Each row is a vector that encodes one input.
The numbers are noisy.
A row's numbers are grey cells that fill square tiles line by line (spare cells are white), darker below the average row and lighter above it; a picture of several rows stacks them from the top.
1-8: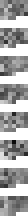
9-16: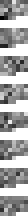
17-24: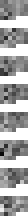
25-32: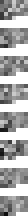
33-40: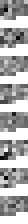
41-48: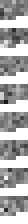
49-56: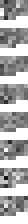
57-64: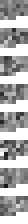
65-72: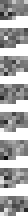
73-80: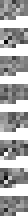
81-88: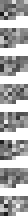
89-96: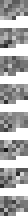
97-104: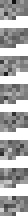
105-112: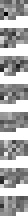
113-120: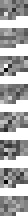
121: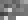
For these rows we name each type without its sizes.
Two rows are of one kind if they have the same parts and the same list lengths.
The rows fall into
4 kinds.
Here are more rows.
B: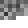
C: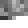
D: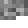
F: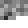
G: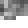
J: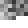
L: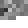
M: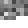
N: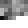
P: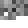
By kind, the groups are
B, G, J
C, N
D, L, M, P
F

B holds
a point on a circle and three true/false values.
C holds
a point on each of two lines.
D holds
a point on a line and three true/false values.
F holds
a point on a circle and a point on a line.
